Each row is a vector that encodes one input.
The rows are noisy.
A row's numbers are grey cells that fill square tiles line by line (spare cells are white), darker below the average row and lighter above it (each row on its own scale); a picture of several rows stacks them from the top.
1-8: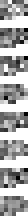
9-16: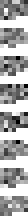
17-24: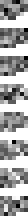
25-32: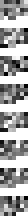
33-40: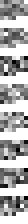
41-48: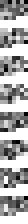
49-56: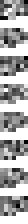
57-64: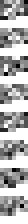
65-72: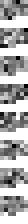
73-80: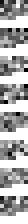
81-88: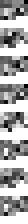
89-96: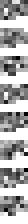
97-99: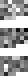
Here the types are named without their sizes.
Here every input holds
a list of points on a line.
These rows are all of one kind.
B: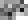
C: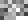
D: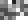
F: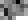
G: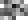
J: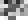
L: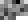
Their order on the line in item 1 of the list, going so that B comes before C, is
B, G, J, F, L, D, C.
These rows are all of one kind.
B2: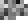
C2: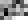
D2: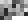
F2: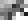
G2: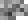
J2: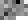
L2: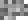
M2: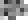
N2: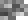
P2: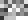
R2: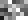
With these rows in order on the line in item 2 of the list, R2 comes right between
G2 and N2.
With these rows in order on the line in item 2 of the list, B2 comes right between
J2 and P2.
